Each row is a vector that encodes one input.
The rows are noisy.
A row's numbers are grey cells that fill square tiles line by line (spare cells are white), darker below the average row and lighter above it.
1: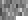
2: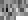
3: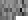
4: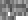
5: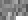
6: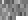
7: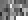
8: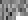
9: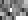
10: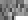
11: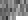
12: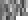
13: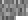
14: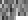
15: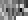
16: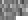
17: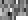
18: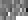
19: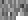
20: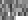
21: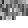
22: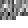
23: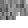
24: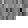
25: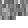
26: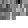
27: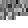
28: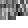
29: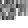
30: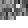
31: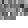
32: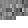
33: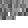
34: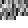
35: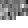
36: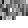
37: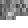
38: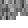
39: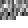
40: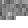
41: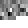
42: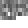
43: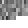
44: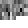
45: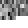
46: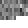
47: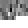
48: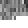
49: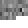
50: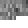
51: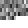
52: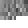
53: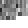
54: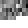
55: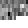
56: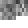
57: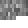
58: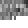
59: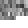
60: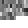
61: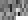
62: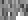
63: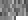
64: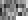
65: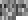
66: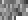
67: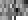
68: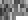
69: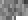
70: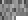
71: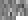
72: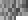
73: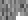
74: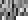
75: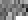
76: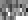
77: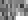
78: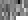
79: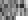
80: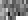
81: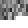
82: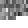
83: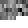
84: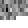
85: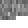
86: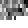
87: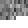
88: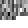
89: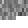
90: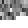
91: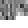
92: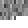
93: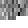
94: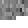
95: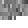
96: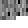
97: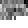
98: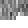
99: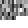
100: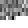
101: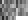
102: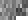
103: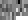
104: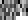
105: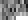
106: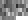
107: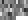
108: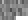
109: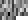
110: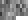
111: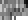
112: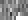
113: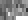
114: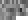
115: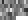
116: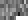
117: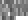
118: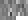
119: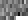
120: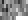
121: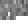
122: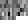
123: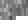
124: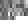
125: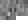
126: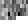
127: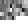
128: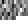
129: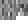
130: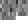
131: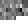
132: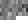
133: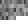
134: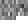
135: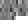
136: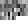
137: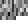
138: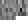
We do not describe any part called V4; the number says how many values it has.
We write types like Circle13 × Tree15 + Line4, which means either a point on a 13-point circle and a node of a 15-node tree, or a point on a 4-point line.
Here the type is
Circle6 × List2(Bool × V4) + Unit.
